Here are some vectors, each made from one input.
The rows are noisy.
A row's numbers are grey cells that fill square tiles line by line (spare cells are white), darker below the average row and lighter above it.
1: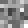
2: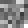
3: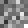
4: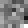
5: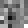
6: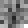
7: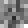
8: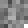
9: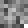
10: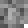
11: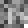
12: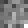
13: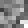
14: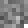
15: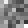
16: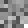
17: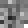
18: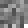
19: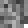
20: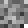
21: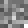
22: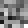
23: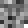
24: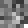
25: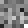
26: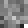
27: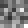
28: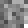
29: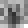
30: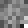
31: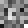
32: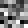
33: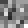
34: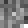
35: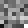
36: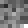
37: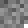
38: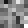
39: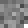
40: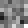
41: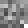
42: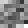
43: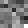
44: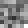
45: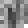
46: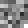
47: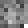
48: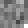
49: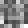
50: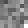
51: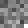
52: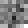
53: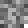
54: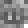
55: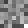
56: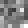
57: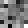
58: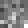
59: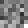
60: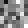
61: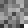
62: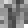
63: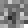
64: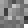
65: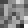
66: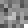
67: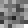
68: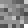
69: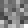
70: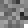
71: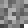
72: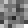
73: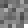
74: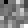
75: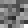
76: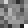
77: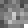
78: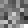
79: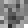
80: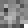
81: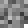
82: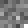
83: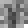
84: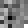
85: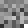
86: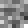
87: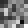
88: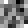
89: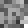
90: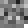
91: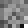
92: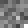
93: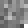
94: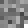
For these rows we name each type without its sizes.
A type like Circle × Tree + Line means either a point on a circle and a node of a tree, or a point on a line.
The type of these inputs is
(Bool × Bool × Bool + Unit) × Label × Line.
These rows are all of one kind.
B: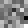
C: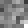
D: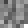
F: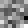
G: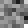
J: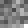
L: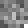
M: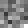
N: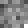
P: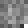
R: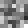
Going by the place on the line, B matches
C, F, N and P.
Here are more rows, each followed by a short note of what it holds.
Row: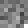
a label, a point on a line and three true/false values
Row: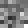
a label and a point on a line
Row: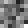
a label and a point on a line
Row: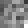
a label, a point on a line and three true/false values
